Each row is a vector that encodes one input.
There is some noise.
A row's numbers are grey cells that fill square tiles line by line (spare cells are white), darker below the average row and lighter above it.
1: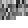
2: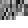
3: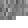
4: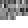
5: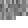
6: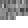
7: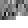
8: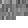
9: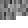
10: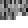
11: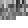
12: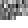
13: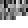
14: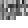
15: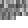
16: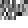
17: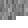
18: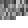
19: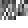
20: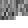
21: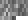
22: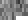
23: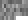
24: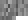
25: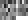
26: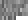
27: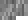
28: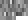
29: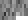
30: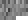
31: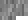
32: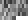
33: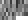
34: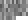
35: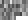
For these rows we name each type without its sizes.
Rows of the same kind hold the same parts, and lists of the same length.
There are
2 kinds of row.
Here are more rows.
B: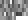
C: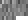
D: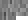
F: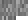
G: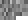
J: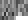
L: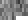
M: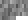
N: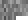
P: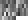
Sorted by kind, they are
B, D, F, G, J, M, N
C, L, P

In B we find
three true/false values.
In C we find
a label.
